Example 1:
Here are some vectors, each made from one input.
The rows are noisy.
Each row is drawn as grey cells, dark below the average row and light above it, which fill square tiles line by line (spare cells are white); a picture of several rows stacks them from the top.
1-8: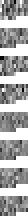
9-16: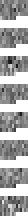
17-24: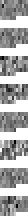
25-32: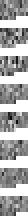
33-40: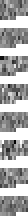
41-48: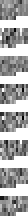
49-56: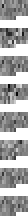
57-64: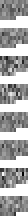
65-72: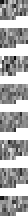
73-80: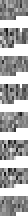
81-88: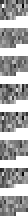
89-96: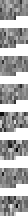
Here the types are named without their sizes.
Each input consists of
a label, together with either a label, or a point on a line.
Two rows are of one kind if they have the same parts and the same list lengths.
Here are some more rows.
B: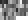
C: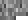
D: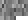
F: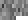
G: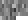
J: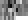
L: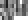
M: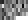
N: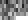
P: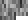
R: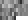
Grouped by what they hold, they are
B, D, F, G, J, L, N
C, M, P, R

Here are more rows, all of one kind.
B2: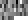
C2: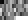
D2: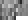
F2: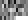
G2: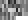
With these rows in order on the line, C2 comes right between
B2 and F2.
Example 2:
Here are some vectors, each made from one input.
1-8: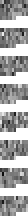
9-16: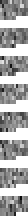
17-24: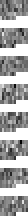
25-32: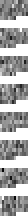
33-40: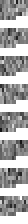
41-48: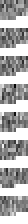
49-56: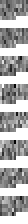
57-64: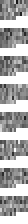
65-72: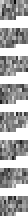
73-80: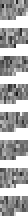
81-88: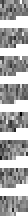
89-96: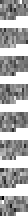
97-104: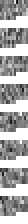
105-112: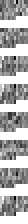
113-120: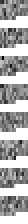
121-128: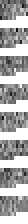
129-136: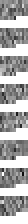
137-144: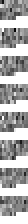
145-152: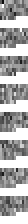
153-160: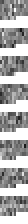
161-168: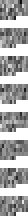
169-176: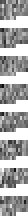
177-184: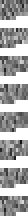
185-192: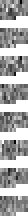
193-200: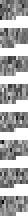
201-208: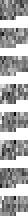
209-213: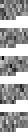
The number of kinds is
2.
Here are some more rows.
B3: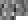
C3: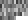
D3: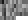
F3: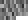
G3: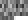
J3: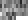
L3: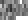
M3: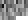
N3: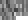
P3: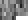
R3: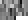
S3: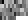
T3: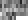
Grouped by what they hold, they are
B3, L3, M3, N3
C3, D3, F3, G3, J3, P3, R3, S3, T3

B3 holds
two labels (each one of 12).
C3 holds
a point on an 11-point circle and one of 12 labels.
